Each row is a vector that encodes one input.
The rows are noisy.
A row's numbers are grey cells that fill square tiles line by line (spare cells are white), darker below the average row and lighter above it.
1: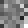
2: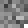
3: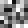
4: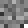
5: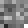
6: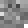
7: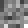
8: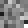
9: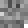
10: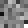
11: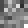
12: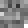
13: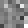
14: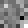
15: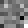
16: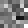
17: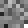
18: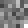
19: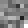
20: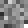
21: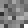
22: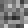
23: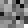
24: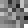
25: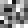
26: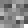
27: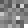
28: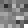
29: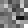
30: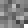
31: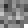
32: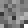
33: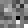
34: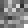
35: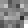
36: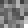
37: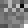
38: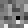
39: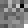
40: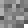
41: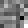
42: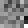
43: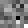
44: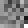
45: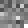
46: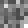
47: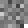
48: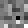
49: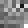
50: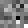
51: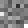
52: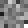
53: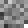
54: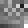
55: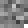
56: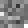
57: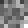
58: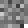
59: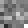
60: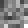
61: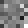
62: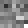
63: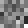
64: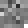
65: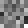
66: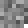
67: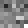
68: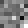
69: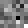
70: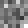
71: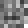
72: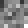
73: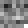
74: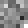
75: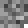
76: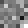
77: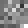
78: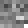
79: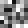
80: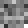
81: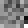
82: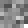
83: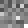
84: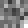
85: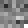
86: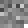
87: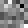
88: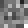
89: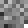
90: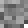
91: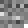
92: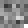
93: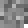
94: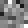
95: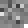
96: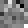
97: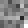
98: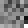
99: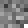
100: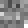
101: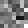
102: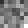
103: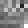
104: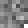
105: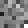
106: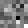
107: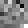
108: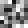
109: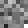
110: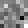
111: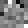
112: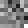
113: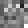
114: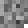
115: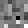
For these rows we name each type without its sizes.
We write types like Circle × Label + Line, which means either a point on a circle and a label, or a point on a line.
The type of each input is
List(Circle).
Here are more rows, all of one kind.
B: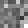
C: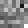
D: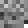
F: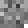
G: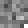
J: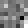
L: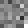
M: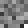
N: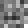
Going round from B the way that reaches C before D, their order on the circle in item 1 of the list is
B, N, C, D, M, G, F, L, J.
